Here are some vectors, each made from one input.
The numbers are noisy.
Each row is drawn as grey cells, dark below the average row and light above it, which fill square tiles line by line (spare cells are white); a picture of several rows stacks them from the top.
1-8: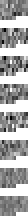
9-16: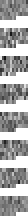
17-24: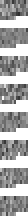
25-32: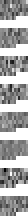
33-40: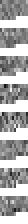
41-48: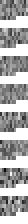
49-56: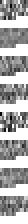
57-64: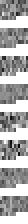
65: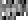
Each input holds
a list of up to two points on a 4-point line.
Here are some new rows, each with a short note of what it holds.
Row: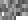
the empty list
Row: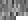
the empty list
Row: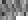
a list of one item
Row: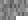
a list of one item
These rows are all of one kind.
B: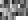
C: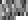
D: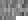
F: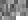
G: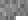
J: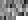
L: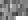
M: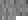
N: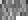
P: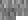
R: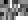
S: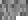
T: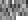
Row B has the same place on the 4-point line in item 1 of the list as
C, G, N and S.
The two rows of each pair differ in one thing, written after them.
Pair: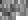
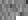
the place on the 4-point line in item 1 of the list
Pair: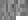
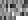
the place on the 4-point line in item 1 of the list
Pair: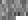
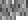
the place on the 4-point line in item 1 of the list
